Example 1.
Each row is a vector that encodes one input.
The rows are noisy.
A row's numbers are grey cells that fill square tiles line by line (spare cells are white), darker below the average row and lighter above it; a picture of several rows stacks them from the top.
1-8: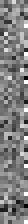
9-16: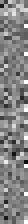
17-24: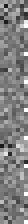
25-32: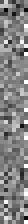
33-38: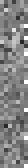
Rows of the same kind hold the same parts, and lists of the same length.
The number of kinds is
2.
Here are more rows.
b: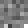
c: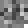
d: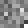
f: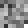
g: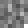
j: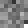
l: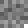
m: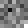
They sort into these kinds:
b, c, d, g, l, m
f, j

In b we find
a point on a 6-point circle and a true/false value.
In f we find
a true/false value.
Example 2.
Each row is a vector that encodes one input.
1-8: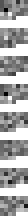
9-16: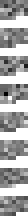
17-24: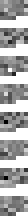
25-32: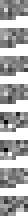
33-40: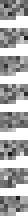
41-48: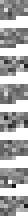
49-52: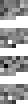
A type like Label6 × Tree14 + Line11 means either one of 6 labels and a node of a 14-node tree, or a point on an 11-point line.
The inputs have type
Bool × Bool × Bool + Line4.
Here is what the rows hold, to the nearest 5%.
About 25% of them hold a point on a 4-point line. The rest hold three true/false values.
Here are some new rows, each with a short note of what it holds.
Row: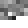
three true/false values
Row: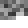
a point on a 4-point line
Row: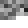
a point on a 4-point line
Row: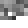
three true/false values
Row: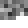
a point on a 4-point line
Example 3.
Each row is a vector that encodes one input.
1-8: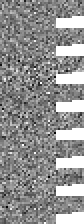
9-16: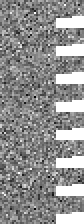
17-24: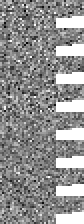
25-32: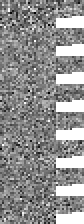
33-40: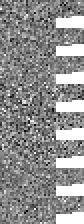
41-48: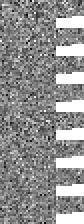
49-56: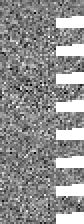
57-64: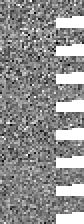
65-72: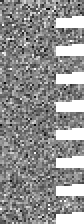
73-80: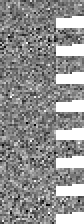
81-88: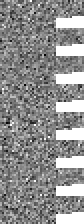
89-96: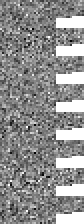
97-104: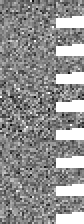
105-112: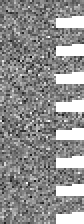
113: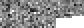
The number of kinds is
2.
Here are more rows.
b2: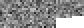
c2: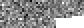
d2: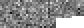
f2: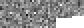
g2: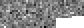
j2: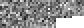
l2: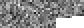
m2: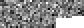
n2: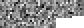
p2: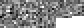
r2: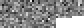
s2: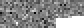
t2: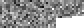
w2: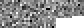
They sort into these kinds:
b2, c2, d2, f2, g2, j2, l2, p2, r2, s2, t2
m2, n2, w2

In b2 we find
a point on an 11-point circle and a true/false value.
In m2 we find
a true/false value.
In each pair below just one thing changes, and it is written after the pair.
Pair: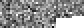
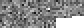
the true/false value
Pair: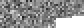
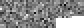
the true/false value
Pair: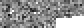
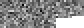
the true/false value
